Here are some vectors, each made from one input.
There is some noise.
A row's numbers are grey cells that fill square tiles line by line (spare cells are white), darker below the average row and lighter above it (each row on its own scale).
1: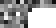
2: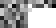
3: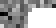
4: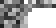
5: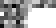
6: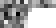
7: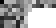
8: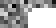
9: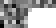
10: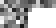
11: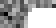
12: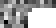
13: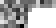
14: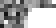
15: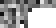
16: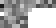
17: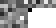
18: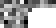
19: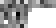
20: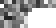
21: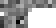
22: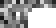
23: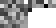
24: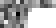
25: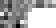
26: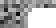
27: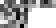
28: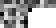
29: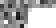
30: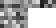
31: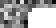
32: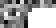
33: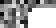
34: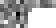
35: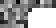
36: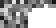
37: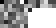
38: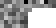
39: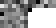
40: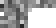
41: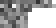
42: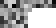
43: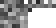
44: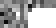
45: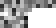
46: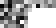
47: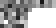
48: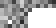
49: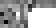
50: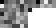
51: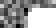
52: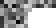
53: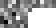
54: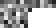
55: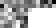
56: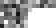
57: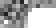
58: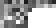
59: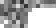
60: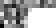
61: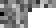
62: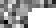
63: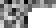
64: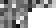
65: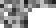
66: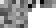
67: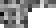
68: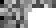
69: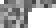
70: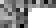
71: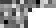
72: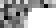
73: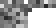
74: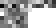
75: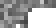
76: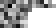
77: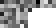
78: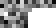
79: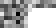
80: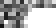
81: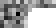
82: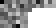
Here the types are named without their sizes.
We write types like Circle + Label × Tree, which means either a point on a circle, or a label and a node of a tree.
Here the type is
Label × Label + Unit.
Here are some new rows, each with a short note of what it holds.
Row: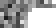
two labels
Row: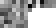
a fixed value
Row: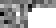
a fixed value
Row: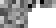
a fixed value
